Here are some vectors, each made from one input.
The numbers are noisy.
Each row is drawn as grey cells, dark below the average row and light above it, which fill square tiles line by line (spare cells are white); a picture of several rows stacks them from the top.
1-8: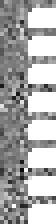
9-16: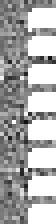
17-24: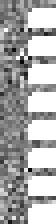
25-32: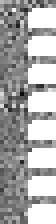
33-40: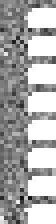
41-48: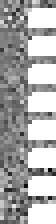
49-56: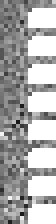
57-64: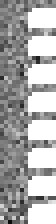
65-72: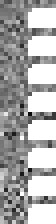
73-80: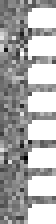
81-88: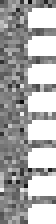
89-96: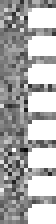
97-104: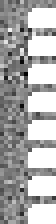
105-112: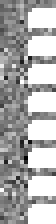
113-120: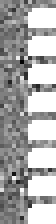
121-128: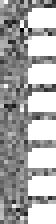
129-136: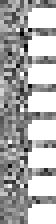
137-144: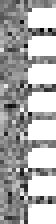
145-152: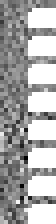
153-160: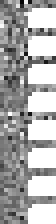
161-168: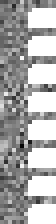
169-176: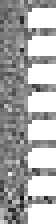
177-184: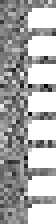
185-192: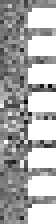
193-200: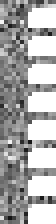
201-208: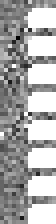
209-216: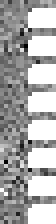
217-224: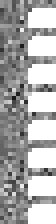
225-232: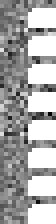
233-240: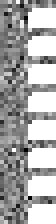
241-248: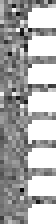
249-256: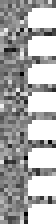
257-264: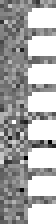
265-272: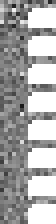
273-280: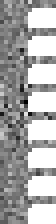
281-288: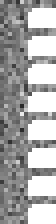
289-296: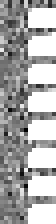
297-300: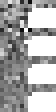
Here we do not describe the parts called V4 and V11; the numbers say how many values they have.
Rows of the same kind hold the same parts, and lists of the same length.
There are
4 kinds of row.
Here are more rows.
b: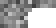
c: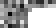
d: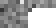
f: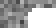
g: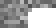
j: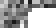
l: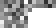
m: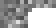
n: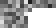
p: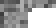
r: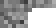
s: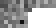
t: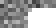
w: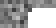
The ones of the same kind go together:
b, g, m, t
c, j
d, f, p, r, s, w
l, n

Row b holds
a point on each of two 6-point lines.
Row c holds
a node of a 10-node tree.
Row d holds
a point on a 6-point line and a value of V11.
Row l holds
two values of V4.
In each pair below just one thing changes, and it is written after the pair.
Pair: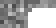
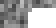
the value of V11
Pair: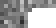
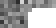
the place on the 6-point line
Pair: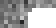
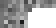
the place on the 6-point line
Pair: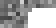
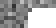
the value of V11
